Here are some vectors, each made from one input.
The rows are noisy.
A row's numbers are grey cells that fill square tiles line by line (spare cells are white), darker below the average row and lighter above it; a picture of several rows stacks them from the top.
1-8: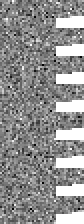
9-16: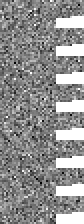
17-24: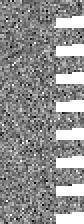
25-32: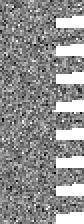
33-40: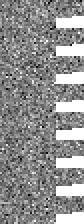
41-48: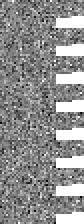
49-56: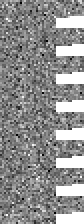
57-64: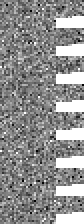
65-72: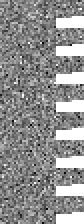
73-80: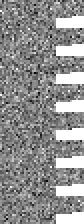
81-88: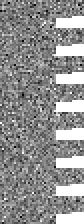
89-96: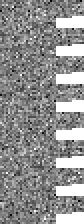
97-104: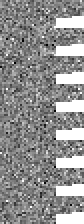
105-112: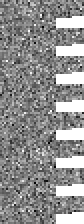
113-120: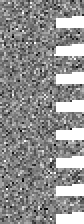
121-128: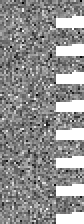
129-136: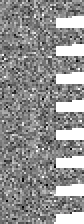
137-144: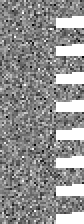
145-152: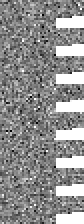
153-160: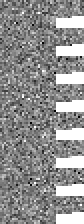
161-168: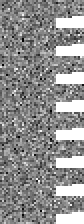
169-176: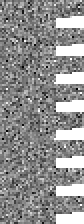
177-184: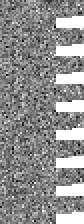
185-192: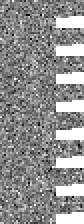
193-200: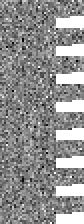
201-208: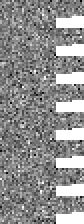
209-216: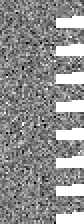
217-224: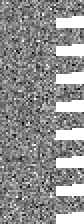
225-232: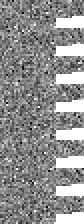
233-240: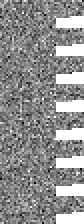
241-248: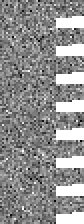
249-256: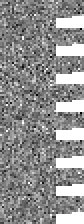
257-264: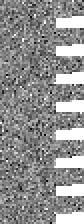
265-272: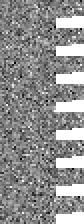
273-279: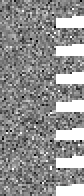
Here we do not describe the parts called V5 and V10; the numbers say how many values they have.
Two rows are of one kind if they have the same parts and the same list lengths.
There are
4 kinds of row.
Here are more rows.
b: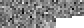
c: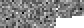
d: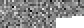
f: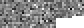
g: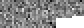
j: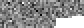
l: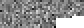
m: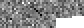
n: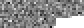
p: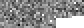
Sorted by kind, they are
b, c
d, j, m, n, p
f
g, l

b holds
a value of V5 and a value of V10.
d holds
a point on a 13-point line and a value of V10.
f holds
a point on a 7-point line and a value of V5.
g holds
a point on a 7-point line and a point on a 13-point line.
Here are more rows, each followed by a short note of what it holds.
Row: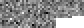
a point on a 7-point line and a point on a 13-point line
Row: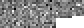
a point on a 7-point line and a value of V5
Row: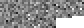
a point on a 7-point line and a point on a 13-point line
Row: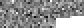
a value of V5 and a value of V10
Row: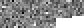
a value of V5 and a value of V10
